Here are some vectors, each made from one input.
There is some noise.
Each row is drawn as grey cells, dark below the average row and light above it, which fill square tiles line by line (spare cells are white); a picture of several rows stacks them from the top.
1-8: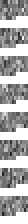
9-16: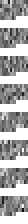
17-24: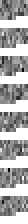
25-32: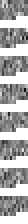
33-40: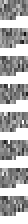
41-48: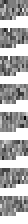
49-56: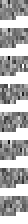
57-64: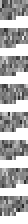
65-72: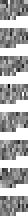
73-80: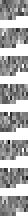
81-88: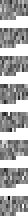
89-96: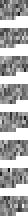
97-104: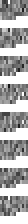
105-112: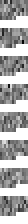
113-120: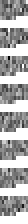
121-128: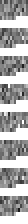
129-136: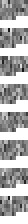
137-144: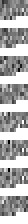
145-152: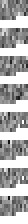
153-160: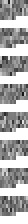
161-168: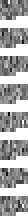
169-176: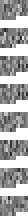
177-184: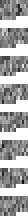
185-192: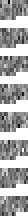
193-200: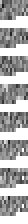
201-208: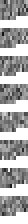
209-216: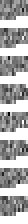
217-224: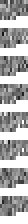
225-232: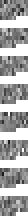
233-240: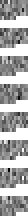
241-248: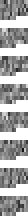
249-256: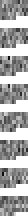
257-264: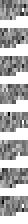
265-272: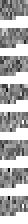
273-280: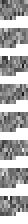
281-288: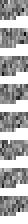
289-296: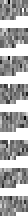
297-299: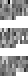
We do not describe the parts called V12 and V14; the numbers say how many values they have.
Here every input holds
a point on a 9-point circle, together with either a point on a 7-point line, a true/false value and a value of V12, or a value of V14.
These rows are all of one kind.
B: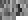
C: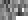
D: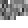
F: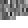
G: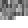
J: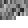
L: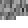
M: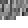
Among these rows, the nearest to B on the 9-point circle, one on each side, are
C and J.
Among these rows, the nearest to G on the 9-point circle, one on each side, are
C and D.
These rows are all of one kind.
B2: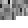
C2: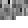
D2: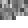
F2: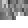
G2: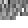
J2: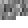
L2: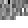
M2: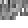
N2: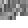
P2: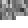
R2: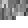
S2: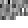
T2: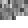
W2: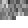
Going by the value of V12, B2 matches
F2, M2 and S2.
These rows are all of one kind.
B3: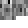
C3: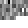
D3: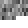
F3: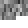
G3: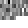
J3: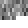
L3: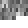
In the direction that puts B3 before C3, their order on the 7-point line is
B3, D3, J3, C3, L3, F3, G3.
